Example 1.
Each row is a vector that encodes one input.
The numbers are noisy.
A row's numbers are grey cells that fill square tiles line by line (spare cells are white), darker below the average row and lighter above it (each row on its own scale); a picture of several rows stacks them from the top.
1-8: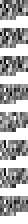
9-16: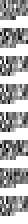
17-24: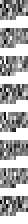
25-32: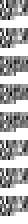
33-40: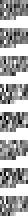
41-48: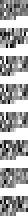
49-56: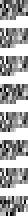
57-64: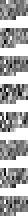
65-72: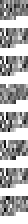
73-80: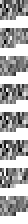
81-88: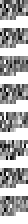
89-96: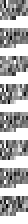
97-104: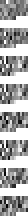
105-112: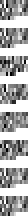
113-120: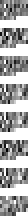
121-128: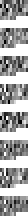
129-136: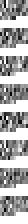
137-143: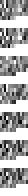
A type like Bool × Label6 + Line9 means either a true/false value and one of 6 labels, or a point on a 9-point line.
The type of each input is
Bool × Bool × Bool + Unit.
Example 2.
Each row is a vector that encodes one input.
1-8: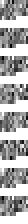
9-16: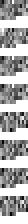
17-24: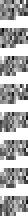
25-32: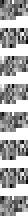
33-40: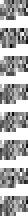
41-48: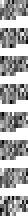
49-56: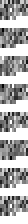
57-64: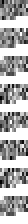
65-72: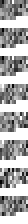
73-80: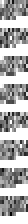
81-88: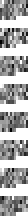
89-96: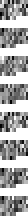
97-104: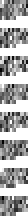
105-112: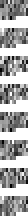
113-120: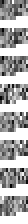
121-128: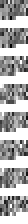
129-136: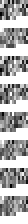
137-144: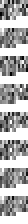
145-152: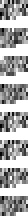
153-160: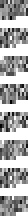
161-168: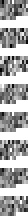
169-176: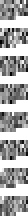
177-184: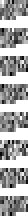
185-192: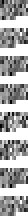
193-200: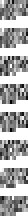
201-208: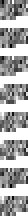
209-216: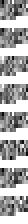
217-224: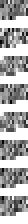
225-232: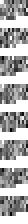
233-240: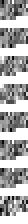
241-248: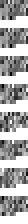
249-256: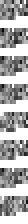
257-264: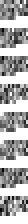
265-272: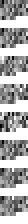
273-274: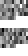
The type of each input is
Line11.
